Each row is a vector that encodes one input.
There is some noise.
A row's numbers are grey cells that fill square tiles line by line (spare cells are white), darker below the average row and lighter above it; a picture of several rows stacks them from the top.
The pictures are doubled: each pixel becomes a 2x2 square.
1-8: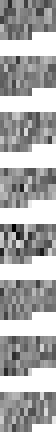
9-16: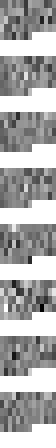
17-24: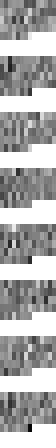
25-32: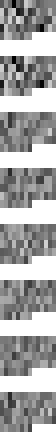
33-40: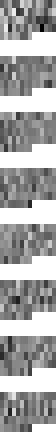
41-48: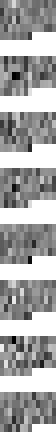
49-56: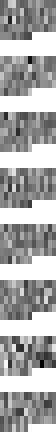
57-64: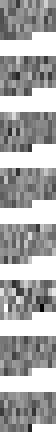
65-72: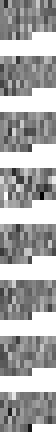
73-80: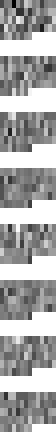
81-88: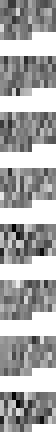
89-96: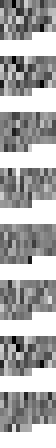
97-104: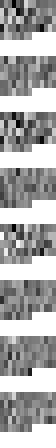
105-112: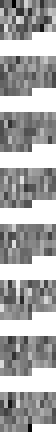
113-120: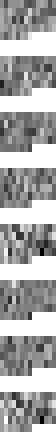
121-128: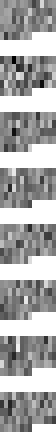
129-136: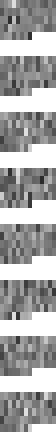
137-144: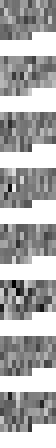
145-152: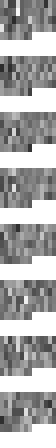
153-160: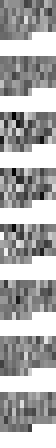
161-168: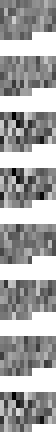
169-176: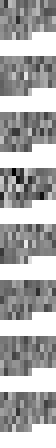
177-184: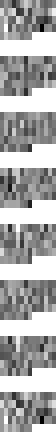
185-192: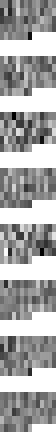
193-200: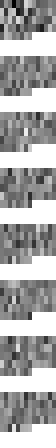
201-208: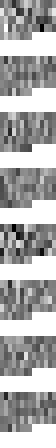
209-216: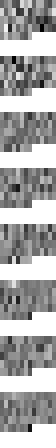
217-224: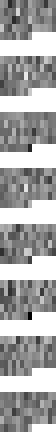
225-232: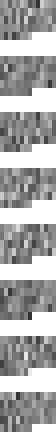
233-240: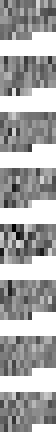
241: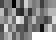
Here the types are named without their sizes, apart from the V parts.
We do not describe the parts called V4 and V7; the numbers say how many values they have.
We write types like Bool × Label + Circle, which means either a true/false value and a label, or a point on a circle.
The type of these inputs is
(Bool × V7 + V4) × Tree + Line.
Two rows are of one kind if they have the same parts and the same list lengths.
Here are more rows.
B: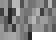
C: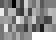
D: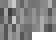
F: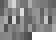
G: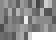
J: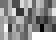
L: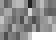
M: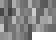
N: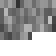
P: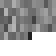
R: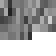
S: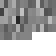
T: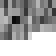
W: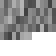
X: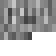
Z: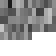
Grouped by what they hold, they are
B, D, F, M, N, P, R, S, X
C, J
G, L, T, W, Z

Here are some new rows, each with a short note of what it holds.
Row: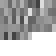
a node of a tree and a value of V4
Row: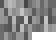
a node of a tree and a value of V4
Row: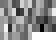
a point on a line
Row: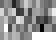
a point on a line
